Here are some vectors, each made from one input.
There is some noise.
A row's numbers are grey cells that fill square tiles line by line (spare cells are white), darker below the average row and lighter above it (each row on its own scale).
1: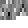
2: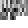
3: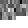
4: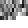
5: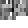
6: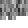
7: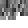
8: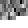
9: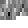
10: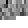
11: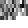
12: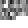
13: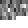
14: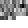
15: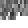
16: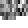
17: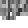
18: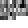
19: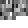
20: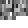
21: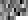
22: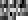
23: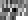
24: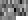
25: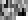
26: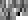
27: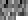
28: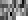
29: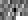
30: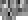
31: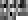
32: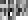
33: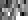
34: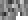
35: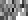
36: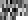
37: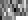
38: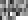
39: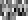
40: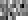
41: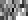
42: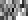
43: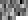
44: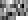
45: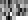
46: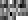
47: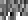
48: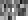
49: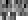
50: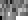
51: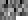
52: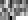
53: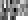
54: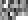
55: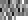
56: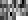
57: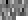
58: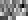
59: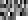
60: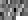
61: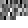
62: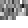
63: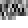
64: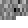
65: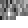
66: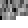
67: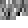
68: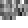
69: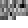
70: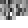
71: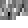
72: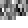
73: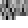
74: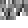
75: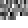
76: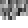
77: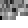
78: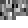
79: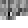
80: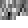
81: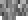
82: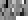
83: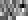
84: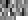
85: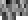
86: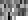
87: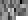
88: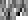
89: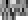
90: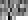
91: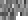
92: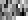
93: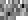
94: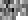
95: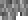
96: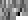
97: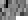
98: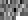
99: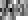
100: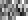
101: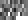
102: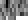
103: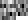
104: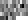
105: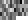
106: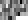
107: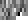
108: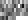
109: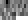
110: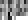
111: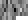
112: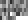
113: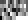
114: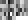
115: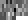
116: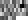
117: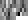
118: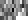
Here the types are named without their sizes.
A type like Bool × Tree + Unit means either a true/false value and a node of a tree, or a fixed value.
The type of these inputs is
List(Line).
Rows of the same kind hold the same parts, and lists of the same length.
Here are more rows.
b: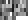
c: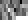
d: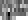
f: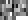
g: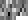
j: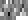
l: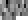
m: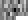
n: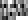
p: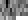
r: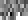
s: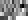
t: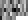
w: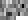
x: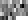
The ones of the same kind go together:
b, f
c, m, t
d, l, p, r
g, j, n, s, w, x

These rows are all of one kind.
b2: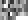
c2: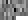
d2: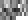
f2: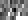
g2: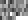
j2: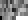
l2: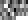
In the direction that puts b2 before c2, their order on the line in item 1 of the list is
g2, b2, l2, d2, c2, j2, f2.
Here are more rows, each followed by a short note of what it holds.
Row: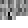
a list of three items
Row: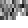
a list of one item
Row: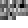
a list of one item
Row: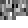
the empty list
